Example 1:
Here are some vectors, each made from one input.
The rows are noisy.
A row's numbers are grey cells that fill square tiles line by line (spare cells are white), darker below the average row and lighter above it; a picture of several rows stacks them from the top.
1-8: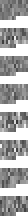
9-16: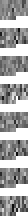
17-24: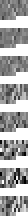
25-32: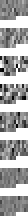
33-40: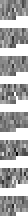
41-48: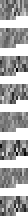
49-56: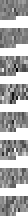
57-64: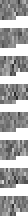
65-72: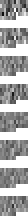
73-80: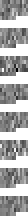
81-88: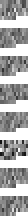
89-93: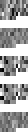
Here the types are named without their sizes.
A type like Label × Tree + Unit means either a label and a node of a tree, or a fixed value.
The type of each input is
List(Line).
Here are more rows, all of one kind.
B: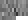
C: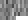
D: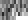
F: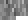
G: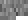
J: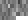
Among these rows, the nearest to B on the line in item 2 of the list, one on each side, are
F and J.
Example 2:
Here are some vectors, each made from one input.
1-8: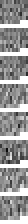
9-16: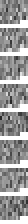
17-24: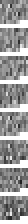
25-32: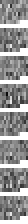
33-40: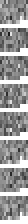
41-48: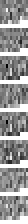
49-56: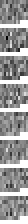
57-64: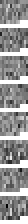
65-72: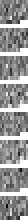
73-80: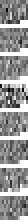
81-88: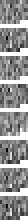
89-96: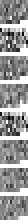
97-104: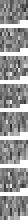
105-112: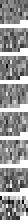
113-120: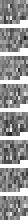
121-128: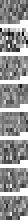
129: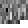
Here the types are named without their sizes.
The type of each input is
List(Circle).
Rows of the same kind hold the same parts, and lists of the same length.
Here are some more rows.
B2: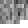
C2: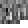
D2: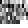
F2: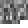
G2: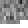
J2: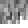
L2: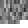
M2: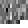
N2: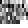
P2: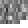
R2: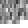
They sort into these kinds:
B2, G2, J2, L2, R2
C2, F2, M2, P2
D2, N2

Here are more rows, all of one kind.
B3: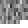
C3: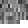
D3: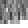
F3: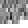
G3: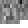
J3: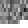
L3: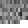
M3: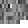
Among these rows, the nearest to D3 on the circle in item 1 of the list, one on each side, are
B3 and F3.
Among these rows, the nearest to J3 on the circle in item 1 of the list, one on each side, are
B3 and L3.
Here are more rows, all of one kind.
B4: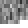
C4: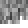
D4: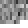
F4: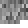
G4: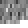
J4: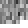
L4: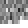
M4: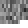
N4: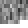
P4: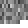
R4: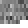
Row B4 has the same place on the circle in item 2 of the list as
C4 and N4.
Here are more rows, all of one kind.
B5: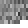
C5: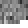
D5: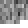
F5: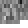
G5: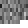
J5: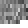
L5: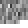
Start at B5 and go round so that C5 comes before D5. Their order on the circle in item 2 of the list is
B5, J5, C5, F5, G5, D5, L5.
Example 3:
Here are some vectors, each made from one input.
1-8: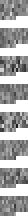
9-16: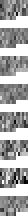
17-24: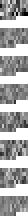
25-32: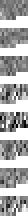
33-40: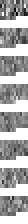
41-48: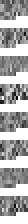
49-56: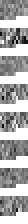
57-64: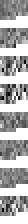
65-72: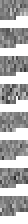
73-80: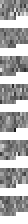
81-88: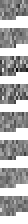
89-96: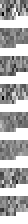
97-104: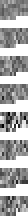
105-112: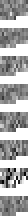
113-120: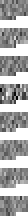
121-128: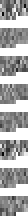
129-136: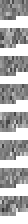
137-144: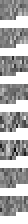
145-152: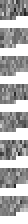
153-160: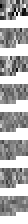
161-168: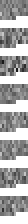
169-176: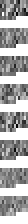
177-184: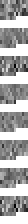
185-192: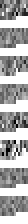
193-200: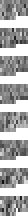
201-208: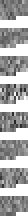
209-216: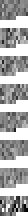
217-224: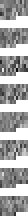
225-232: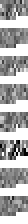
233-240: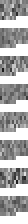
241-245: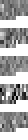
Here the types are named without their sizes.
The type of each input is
Circle × Tree.
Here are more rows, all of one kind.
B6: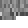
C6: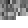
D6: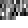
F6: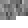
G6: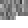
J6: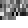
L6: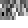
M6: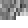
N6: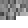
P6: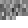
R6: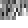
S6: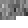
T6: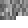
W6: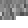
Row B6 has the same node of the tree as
D6, L6, R6 and W6.
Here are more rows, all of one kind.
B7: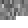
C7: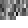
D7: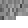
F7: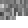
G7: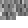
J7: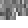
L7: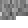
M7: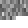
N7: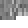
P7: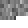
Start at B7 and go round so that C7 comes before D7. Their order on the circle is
B7, F7, J7, G7, L7, C7, M7, D7, N7, P7.
